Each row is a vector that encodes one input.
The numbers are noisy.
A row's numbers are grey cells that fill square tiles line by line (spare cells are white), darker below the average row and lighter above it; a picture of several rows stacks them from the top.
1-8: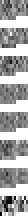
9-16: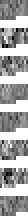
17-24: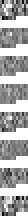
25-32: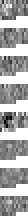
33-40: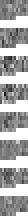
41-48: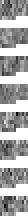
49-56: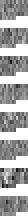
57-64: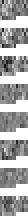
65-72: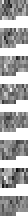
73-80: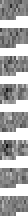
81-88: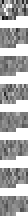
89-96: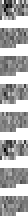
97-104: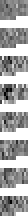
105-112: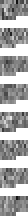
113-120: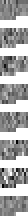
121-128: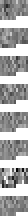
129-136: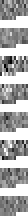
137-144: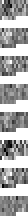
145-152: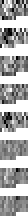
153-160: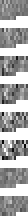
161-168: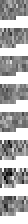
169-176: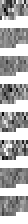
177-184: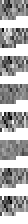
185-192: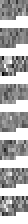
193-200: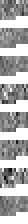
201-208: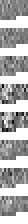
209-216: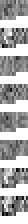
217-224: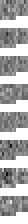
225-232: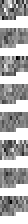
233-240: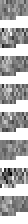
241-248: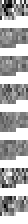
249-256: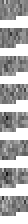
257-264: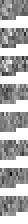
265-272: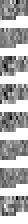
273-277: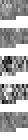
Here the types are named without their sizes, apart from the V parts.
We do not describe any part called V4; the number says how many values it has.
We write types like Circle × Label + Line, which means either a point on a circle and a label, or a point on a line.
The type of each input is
Circle × (Tree + Unit) + Line + V4 × V4.
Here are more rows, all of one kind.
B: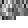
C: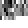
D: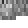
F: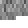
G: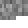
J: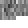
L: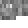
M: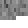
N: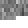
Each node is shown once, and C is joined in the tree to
G and J.
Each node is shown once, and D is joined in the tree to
N.
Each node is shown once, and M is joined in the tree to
G.
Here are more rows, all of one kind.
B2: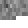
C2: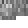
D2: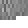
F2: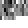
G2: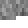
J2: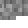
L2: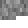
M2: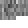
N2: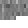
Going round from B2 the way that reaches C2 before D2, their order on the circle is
B2, L2, G2, J2, F2, C2, D2, M2, N2.
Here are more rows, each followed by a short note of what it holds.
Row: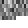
a point on a circle
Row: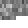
a point on a circle and a node of a tree
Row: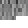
a point on a line
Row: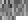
a point on a line
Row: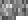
a point on a circle and a node of a tree
